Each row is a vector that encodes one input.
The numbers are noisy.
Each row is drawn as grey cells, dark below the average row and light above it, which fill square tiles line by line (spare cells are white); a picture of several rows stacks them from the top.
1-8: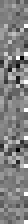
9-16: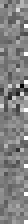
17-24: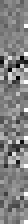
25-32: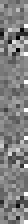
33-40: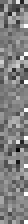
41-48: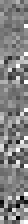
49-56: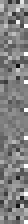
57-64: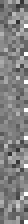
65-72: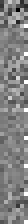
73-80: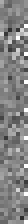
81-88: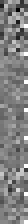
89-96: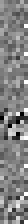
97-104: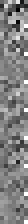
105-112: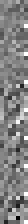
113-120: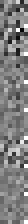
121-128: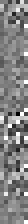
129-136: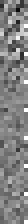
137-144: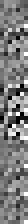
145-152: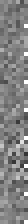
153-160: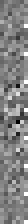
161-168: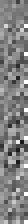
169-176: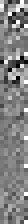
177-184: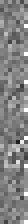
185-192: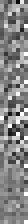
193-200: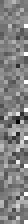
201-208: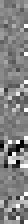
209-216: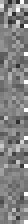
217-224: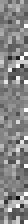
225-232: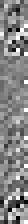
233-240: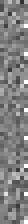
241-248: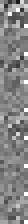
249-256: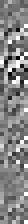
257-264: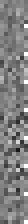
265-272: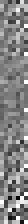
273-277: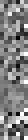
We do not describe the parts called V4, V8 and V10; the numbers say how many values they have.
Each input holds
a true/false value, a value of V4, a value of V8 and a value of V10, together with a list of up to two points on a 5-point line.
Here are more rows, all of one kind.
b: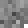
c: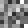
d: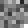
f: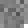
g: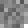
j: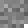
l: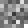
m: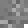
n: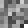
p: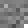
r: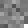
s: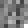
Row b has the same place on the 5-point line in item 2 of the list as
c, d, m and s.
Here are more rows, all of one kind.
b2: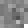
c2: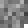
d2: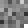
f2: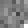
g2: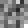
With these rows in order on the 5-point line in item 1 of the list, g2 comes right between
b2 and d2.
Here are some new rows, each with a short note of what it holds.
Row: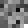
a true/false value, a value of V4, a value of V8 and a value of V10, together with the empty list
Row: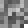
a true/false value, a value of V4, a value of V8 and a value of V10, together with a list of one item
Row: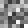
a true/false value, a value of V4, a value of V8 and a value of V10, together with a list of two items
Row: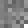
a true/false value, a value of V4, a value of V8 and a value of V10, together with a list of two items
